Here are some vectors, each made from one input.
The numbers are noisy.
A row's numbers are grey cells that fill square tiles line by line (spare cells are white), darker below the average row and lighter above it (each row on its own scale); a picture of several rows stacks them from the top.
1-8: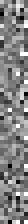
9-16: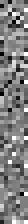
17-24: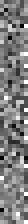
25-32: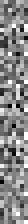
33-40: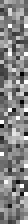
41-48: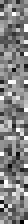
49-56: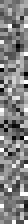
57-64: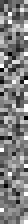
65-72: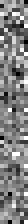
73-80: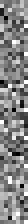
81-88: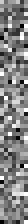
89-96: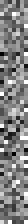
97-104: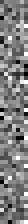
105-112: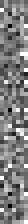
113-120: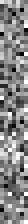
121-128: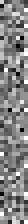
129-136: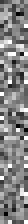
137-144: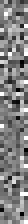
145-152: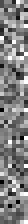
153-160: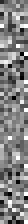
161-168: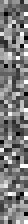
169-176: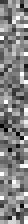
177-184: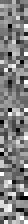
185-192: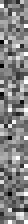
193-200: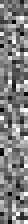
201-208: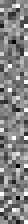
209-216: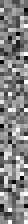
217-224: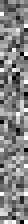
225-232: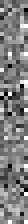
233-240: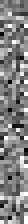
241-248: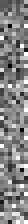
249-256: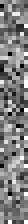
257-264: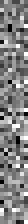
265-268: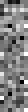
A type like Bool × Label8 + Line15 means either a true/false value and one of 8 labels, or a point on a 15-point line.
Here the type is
Label6 × Label10 + Unit.
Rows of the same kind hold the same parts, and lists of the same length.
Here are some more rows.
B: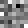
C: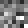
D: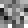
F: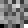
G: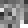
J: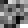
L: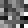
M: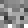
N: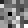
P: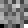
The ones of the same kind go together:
B, C, D, G, J, L, M, N
F, P

